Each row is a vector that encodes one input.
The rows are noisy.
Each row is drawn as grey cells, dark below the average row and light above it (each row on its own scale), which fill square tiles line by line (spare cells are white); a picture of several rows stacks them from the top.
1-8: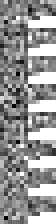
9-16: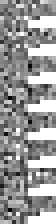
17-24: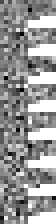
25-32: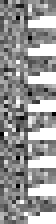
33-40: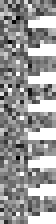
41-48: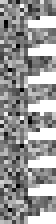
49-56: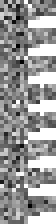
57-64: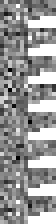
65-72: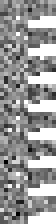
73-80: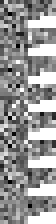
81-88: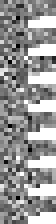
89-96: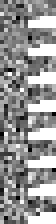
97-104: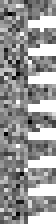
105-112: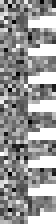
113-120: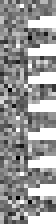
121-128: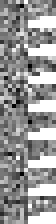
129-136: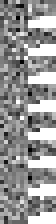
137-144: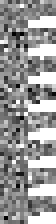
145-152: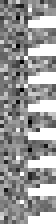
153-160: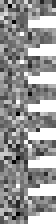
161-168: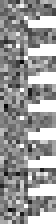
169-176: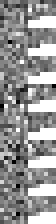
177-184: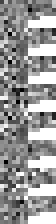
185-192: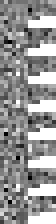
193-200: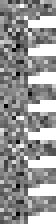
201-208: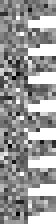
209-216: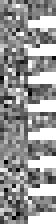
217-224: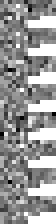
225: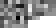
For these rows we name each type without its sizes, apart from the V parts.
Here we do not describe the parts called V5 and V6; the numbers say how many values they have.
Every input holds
either a point on a line, a true/false value, a value of V5 and a value of V6, or a node of a tree.
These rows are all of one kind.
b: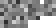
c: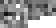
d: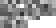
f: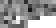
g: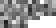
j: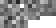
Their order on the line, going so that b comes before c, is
d, j, b, g, f, c.
